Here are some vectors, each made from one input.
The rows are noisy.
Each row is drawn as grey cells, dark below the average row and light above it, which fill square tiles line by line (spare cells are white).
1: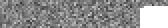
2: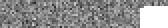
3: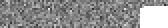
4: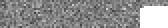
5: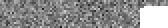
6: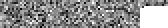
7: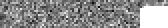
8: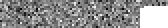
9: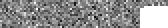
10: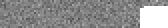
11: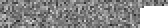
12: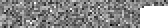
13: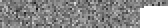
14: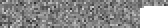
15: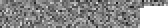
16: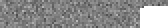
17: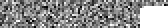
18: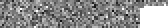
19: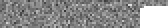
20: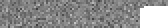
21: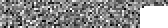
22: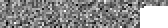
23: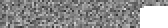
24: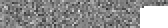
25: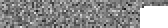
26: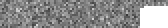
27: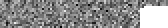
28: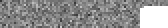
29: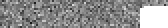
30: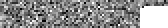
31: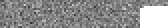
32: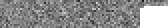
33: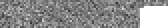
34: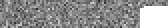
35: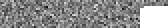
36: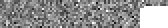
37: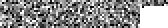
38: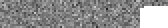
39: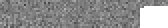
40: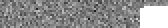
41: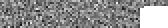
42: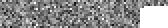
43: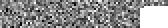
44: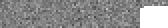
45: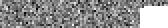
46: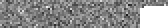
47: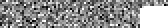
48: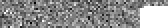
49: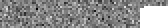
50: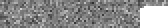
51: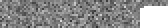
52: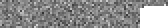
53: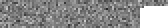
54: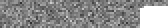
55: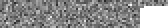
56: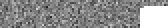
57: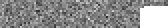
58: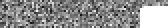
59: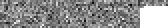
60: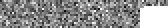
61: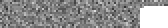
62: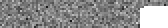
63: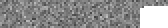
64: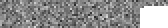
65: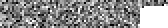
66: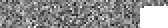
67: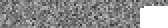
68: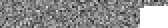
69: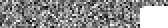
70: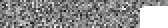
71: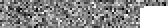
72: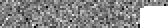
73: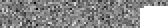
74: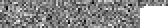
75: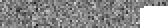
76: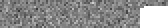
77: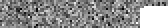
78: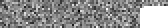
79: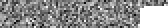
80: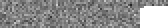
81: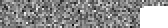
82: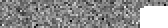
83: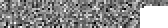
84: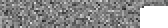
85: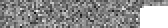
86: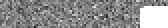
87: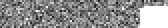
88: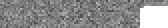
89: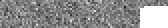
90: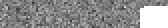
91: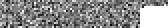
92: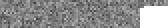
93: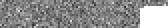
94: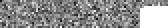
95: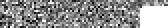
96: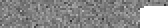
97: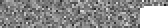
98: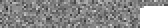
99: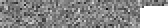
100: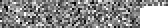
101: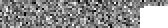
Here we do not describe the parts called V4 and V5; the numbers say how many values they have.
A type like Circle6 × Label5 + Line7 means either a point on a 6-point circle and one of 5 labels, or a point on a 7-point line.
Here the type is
(Bool × V4 + V5) × Line3 × Line3 × (Line3 × Line3 + Unit).
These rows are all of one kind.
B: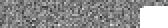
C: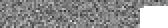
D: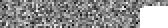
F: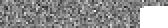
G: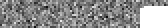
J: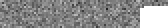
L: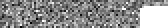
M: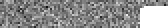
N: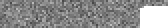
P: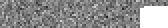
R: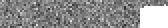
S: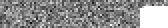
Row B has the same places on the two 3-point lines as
F, P and S.
